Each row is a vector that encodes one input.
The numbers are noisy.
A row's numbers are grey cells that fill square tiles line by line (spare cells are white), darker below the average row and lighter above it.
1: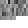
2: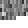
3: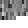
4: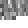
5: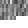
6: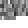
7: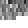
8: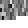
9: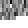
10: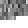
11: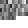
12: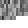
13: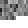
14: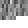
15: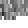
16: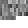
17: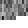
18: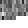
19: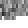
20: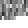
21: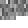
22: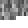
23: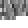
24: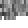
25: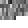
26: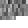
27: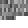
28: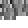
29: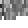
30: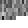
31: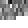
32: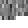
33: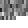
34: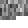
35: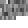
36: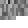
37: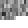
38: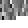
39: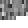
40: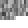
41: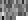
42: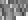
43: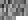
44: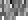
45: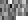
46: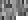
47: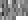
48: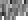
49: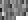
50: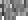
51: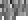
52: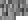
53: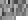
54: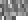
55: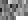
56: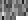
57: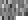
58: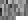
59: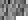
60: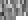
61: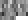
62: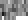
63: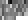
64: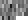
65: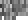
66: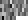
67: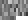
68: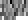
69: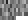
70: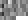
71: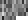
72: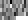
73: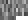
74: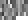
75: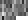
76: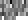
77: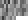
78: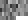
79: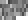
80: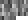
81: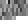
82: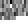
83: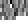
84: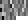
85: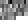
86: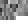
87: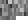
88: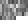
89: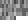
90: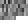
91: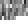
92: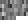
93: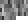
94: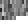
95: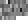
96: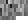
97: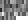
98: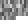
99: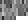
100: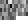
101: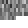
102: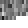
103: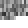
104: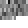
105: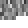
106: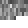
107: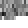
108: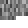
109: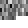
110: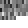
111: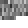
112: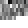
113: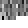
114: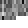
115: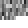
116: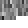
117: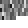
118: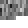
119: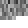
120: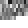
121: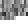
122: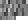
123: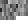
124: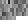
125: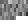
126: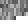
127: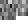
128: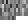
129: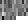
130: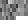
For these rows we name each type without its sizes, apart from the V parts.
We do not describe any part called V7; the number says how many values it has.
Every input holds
a true/false value, together with either a point on each of two lines, or a value of V7.
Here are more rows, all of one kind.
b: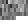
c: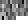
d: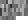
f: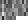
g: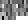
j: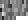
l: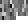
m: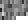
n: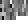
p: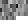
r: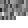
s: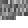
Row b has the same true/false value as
d, p and s.
